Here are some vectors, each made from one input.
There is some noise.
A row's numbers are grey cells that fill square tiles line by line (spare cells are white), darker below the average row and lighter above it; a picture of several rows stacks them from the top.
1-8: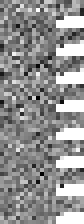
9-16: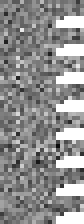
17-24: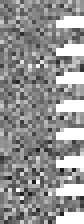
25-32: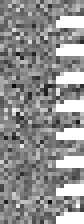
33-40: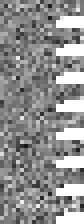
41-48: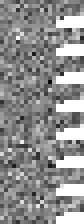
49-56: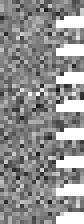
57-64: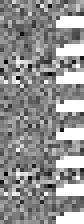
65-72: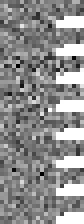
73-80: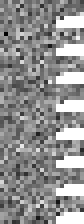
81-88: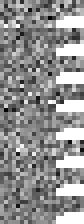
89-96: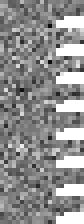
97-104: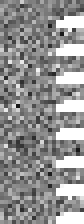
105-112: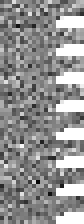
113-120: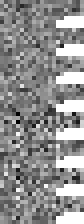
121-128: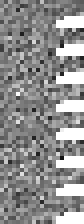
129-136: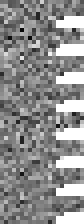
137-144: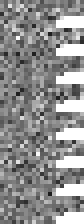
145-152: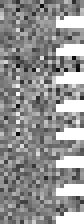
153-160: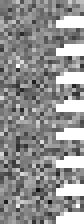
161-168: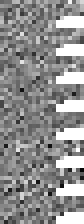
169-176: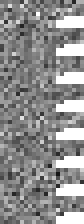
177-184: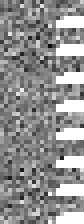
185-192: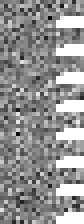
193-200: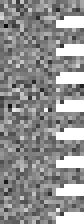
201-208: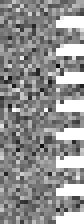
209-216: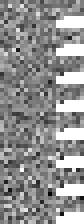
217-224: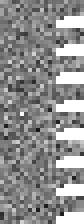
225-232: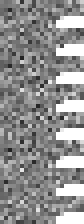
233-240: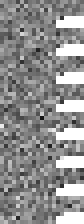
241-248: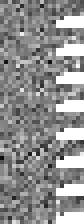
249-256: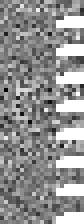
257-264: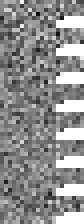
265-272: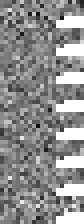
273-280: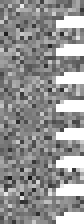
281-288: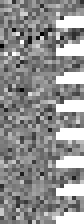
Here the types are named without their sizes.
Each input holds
either a point on a circle, or two labels.
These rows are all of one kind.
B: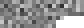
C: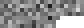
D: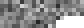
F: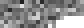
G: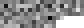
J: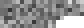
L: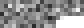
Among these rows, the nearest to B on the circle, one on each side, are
G and J.
